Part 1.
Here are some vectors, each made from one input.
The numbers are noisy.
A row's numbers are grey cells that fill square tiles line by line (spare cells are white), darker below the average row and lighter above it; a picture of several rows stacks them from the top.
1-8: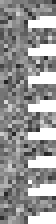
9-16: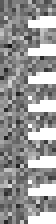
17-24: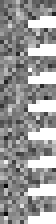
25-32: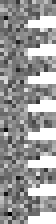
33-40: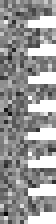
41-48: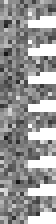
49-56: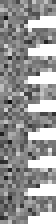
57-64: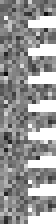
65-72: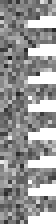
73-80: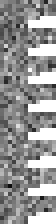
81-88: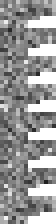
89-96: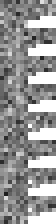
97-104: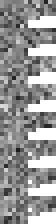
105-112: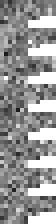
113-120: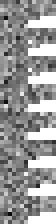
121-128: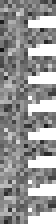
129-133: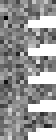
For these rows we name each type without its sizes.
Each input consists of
either a point on a circle and a true/false value, or a point on a line.
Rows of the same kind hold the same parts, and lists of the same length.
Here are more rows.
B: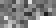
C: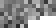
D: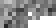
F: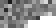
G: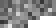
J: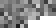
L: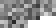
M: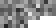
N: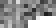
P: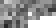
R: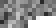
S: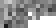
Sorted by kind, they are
B, F, G, L, N, R
C, D, J, M, P, S

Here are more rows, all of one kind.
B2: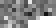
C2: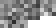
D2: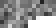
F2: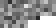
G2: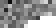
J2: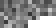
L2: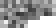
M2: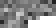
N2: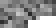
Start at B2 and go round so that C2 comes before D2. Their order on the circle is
B2, J2, G2, F2, C2, N2, M2, D2, L2.
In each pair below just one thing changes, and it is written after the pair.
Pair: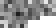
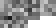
the place on the circle
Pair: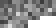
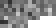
the place on the circle
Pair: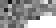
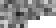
the place on the circle
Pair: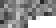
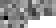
the true/false value
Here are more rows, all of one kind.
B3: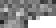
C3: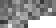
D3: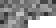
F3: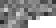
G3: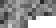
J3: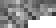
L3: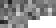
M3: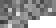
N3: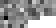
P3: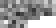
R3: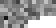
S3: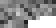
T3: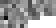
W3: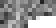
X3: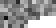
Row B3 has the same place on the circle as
D3, F3, R3 and X3.
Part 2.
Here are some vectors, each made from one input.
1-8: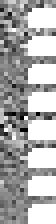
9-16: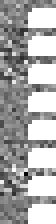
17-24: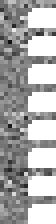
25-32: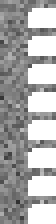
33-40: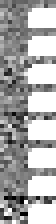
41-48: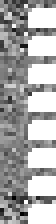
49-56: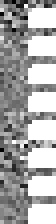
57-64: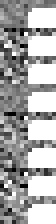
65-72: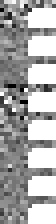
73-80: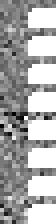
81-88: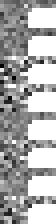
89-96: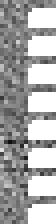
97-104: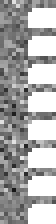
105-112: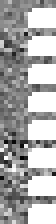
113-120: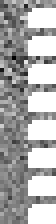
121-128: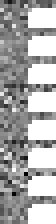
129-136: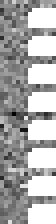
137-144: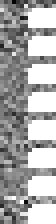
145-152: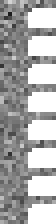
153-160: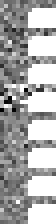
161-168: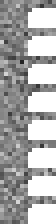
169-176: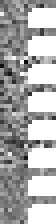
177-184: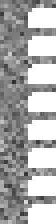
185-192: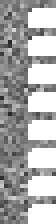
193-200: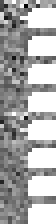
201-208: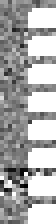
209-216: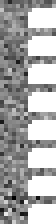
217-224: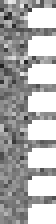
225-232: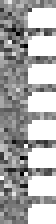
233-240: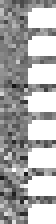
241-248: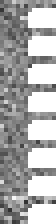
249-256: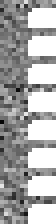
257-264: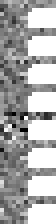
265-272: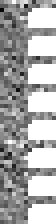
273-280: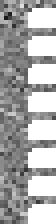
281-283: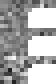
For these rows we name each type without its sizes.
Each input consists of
a node of each of two trees, together with either a fixed value, or four true/false values.
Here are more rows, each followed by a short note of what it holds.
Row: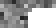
a node of each of two trees
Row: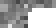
a node of each of two trees
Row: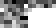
a node of each of two trees
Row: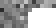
a node of each of two trees and four true/false values
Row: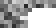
a node of each of two trees and four true/false values
